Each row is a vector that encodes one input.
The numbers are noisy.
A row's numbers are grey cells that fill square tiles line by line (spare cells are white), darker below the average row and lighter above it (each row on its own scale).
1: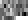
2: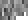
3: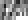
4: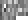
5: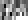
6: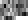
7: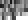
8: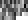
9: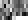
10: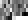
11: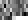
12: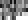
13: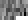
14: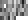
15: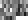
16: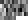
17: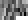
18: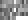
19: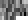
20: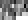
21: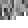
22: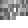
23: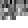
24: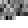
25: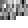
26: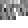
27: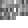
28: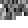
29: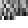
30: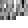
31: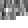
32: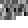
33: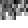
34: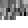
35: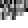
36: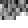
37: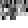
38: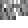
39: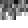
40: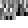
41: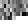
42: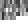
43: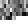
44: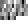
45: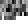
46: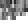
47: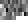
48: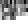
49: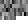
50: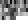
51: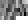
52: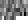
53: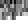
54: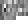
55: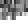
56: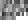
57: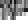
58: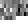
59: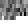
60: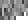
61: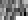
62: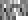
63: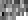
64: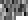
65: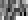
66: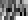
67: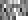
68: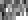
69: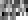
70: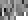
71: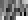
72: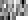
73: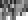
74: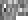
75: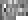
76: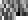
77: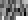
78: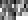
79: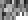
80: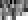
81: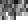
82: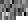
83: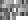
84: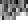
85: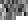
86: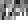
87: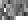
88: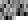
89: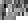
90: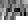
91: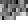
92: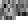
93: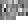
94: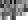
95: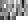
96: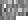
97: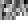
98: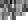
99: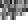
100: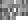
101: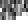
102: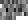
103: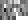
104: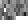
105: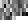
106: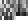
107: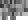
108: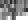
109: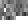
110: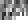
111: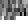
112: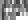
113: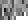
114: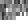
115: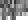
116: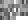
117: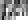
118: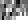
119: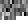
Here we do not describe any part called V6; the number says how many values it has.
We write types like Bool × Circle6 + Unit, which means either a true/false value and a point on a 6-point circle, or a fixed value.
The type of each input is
Bool × (Line5 + V6) + Label5.
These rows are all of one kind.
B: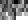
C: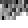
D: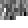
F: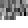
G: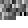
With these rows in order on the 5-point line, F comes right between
D and G.
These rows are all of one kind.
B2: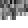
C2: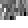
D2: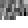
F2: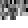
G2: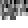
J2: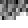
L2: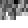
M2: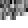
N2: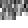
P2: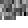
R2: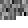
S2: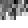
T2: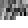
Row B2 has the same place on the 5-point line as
D2, M2 and T2.
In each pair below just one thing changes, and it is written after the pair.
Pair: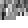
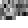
the true/false value
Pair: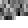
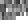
the true/false value
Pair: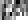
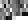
the true/false value
